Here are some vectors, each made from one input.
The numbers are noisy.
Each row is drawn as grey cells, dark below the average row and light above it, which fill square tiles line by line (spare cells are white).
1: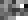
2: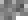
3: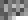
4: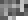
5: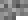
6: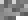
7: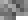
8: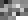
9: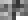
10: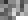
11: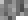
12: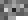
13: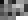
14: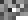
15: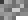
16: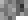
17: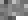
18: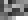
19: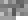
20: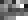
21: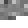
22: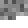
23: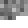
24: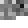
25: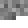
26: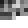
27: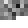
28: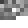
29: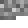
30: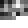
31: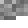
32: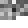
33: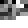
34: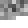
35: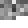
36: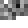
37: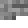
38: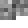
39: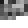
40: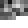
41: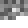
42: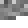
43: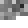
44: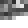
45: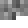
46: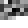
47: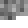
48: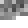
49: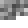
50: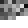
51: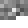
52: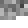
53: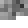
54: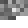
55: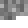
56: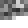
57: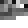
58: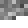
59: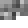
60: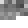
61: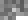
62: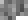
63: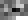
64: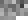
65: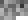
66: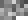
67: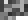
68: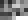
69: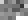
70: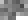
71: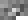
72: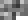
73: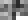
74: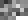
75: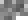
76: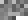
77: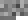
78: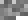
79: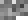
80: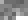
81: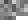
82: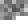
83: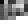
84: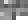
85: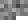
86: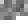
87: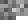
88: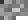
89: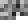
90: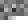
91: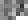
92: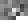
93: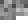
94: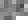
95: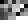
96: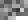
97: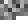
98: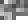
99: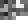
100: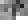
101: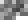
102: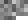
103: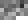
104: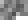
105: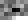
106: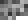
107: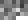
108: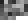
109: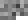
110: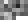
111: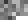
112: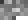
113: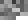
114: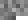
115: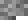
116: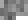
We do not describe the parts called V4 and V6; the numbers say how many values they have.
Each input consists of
a point on a 5-point line, together with either a point on a 5-point line and a value of V6, or a value of V4.
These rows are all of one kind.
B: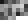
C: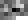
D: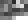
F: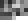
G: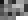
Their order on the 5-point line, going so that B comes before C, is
B, G, D, F, C.
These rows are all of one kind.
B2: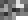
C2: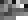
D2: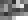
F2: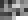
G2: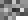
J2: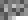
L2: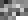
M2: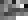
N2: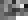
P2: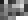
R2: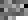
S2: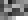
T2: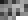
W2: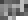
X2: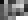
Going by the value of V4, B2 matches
C2, D2, M2 and N2.
